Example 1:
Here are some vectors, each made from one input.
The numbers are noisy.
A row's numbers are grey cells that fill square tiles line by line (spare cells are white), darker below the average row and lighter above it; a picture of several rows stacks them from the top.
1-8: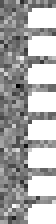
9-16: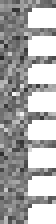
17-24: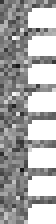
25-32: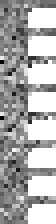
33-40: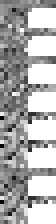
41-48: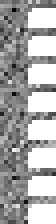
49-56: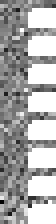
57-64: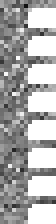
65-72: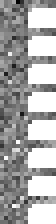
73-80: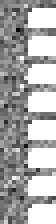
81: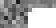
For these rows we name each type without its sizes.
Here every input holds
a list of points on a line.
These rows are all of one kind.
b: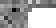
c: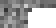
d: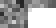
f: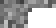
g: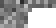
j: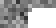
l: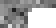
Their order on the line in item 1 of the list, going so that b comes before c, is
d, j, l, b, c, g, f.
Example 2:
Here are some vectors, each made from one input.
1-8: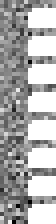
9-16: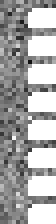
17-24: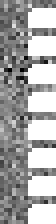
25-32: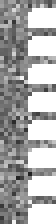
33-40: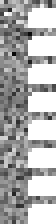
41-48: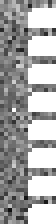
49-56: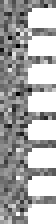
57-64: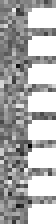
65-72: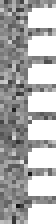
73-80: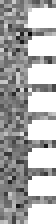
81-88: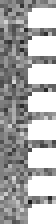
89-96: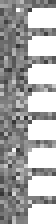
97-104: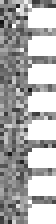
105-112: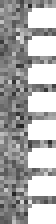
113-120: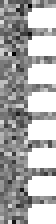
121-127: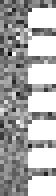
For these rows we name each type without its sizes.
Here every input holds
a point on a line, together with either a fixed value, or a node of a tree.
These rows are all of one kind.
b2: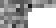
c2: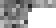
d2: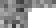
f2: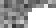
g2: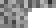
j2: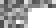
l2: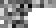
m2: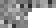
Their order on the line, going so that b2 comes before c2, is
m2, g2, j2, l2, b2, c2, d2, f2.
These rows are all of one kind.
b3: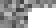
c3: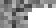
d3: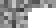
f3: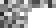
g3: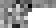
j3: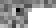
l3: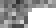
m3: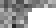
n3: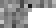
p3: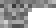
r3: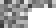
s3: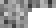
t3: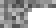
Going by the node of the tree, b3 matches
c3, n3 and r3.
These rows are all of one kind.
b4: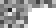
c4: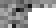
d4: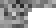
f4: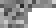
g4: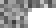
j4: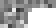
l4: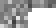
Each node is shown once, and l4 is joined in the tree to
j4.
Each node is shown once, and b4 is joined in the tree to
d4, g4 and j4.
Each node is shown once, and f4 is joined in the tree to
d4.
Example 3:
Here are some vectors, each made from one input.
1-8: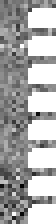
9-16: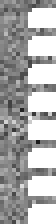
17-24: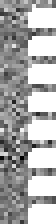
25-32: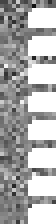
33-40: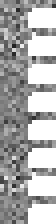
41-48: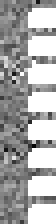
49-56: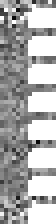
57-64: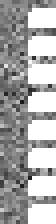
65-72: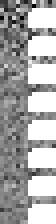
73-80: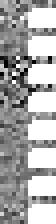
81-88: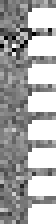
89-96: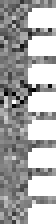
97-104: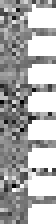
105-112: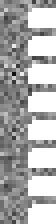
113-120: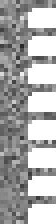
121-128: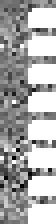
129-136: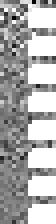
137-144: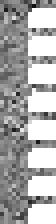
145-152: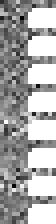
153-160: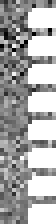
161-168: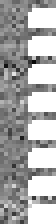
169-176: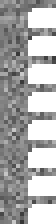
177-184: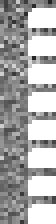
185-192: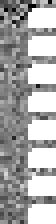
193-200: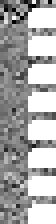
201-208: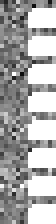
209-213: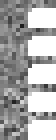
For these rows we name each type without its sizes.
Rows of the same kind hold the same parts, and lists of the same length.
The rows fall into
2 kinds.
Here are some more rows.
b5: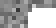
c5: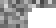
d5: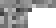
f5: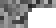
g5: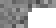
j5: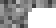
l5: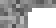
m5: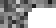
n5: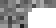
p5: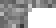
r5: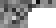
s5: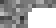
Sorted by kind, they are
b5, c5, d5, f5, g5, l5, r5
j5, m5, n5, p5, s5

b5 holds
a node of a tree.
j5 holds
a point on a line.
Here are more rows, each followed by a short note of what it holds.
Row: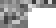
a point on a line
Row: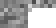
a point on a line
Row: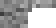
a node of a tree
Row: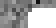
a node of a tree
